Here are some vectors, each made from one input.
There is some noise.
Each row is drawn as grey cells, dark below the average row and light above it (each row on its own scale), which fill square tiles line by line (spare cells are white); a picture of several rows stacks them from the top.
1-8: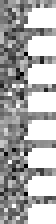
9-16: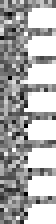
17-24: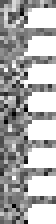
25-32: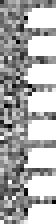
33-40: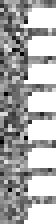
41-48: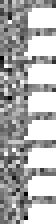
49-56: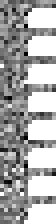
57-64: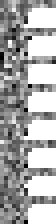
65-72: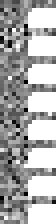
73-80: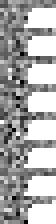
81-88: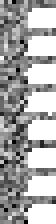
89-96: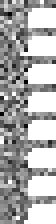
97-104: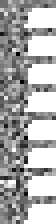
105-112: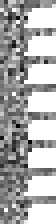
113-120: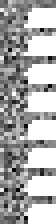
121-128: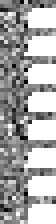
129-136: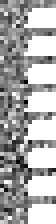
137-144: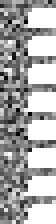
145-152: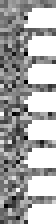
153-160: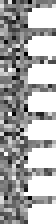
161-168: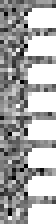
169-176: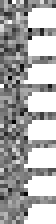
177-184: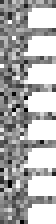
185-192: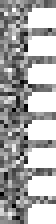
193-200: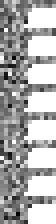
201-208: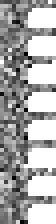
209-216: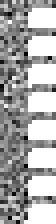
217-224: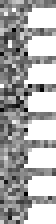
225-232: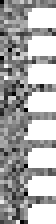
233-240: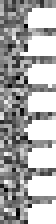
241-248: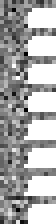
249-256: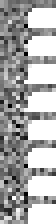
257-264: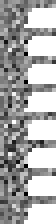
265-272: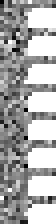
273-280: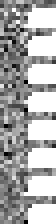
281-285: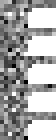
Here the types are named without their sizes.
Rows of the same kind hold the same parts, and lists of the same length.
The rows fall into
2 kinds.
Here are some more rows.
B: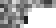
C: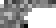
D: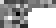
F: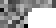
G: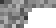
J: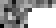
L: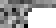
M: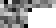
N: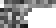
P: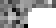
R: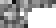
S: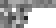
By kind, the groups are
B, C, J, M, N, R, S
D, F, G, L, P

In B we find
a label and a true/false value.
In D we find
a point on a line and a true/false value.
